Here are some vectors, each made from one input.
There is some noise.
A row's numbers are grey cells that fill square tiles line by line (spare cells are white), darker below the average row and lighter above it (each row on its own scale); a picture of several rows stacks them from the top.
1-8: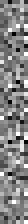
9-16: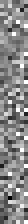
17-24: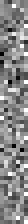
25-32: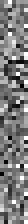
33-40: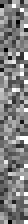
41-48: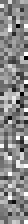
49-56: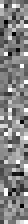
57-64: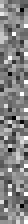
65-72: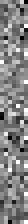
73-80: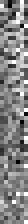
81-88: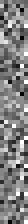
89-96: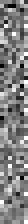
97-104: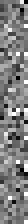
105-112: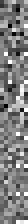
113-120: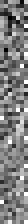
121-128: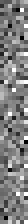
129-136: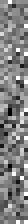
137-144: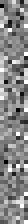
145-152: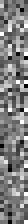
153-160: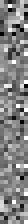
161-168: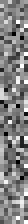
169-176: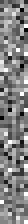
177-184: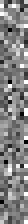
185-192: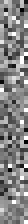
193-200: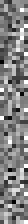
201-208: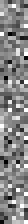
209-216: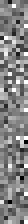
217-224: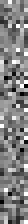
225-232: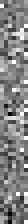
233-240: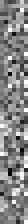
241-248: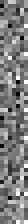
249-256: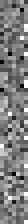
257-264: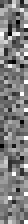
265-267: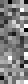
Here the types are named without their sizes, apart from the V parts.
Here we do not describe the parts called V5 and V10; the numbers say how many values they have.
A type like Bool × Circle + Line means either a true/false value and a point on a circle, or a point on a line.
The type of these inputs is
(Bool × Bool × Bool × Bool × Bool + V5 × V10) × Tree.
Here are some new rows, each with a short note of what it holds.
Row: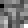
a node of a tree, a value of V5 and a value of V10
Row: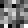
a node of a tree, a value of V5 and a value of V10
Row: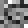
a node of a tree, a value of V5 and a value of V10
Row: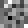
a node of a tree, a value of V5 and a value of V10
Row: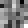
a node of a tree, a value of V5 and a value of V10
